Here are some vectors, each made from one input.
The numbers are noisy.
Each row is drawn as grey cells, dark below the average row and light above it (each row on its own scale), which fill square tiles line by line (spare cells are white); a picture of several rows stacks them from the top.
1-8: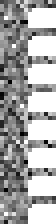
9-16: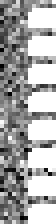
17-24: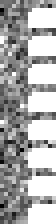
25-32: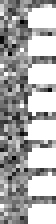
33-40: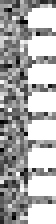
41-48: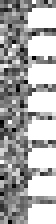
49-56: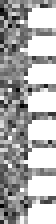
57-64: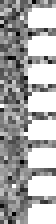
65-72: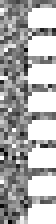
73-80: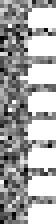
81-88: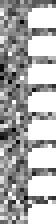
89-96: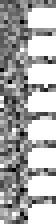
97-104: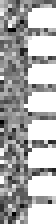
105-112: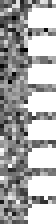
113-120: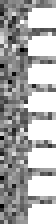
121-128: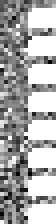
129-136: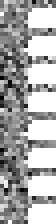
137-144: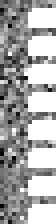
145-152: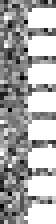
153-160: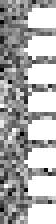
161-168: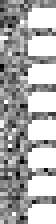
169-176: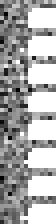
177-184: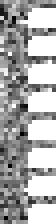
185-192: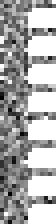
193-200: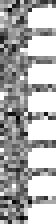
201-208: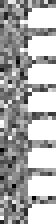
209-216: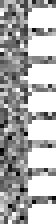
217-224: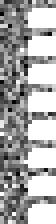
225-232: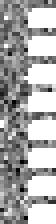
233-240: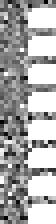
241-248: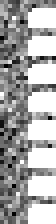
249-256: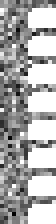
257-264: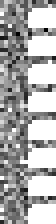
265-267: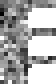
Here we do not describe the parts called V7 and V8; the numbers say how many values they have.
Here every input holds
either a fixed value, or three labels (each one of 6) and a true/false value, or a value of V7 and a value of V8.
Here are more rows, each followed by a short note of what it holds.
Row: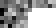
a value of V7 and a value of V8
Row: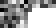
a value of V7 and a value of V8
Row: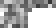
a fixed value
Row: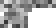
a fixed value
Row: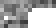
three labels (each one of 6) and a true/false value
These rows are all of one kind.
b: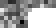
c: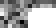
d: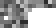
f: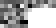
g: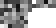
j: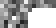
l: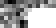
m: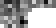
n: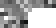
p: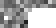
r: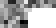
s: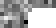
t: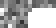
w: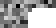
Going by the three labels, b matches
d, l and m.
